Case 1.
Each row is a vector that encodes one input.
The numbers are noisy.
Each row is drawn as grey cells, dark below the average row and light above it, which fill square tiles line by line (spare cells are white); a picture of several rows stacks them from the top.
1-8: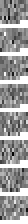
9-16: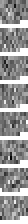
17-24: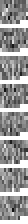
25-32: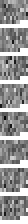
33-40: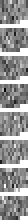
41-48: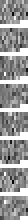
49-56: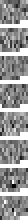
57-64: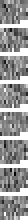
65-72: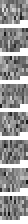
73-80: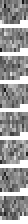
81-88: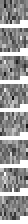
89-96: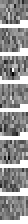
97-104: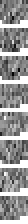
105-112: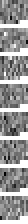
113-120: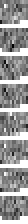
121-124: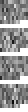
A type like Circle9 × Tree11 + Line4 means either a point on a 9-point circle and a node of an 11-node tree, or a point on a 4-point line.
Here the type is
(Circle8 + Line6) × Line6.
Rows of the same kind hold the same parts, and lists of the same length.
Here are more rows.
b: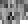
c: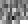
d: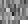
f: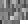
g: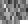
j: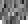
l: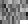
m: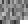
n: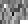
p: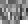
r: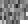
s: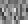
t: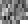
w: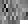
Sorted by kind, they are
b, c, g, j, p, r, s, t
d, f, l, m, n, w

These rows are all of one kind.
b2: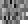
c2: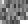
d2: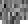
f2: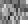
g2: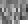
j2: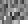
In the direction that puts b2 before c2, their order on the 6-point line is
j2, d2, b2, c2, f2, g2.
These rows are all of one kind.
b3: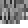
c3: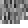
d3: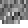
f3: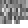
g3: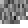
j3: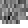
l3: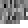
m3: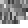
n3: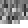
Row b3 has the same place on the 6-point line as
c3 and j3.
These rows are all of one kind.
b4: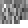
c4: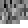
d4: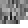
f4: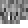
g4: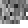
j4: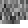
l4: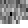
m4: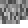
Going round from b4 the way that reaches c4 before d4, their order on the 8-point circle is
b4, c4, l4, g4, d4, j4, f4, m4.
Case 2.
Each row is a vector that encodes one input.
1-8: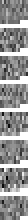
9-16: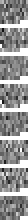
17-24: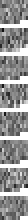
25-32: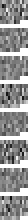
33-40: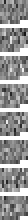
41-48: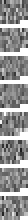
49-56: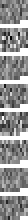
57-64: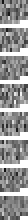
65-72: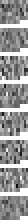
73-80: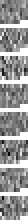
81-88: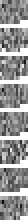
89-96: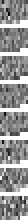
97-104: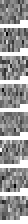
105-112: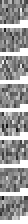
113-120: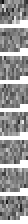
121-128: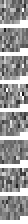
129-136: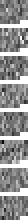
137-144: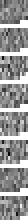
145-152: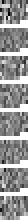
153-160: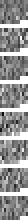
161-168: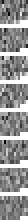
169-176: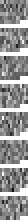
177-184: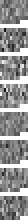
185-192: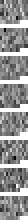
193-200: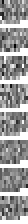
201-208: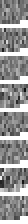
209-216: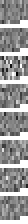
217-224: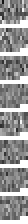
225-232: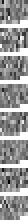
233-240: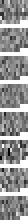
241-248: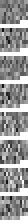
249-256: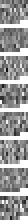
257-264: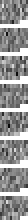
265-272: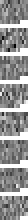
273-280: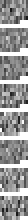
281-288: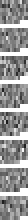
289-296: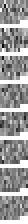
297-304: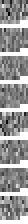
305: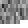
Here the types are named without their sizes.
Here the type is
Circle + List(Line).
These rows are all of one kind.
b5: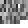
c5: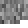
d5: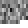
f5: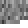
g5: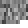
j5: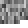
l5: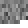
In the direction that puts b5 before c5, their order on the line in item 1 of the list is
b5, f5, c5, g5, l5, j5, d5.
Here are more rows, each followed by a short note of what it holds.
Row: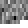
the empty list
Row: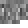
a list of two items
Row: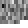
a list of two items
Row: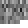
a list of one item
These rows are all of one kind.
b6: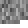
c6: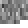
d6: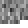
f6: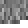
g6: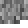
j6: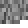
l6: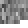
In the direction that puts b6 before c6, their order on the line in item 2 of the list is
b6, l6, d6, g6, f6, j6, c6.
